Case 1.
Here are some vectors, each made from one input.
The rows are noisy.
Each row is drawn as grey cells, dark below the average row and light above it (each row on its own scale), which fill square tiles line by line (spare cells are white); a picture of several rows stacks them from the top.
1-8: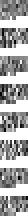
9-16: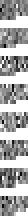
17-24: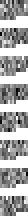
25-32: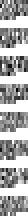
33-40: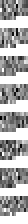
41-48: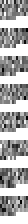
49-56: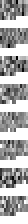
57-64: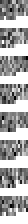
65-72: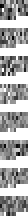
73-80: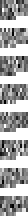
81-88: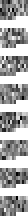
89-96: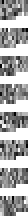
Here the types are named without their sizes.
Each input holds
a label and a node of a tree.
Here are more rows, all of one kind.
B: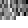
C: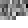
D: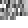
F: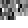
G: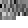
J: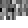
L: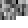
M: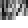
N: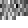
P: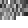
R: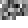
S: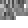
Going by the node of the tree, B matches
G, N and P.
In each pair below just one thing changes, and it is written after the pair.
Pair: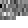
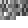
the label
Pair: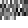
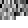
the label
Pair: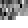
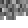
the node of the tree
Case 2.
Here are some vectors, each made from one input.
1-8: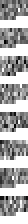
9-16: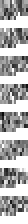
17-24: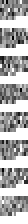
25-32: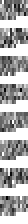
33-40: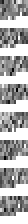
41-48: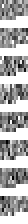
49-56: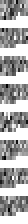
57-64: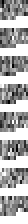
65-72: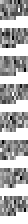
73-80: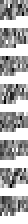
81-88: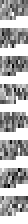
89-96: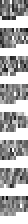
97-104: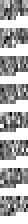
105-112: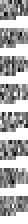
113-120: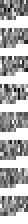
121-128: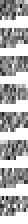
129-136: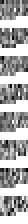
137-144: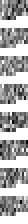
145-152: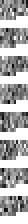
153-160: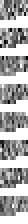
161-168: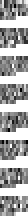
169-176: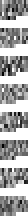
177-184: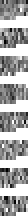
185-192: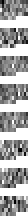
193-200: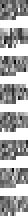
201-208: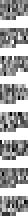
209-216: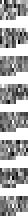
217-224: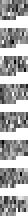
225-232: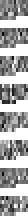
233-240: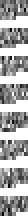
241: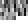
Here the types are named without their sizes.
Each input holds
a label and a node of a tree.
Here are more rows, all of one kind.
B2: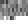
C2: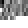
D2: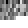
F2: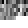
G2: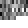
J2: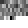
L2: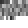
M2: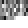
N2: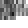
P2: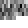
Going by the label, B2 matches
J2 and L2.
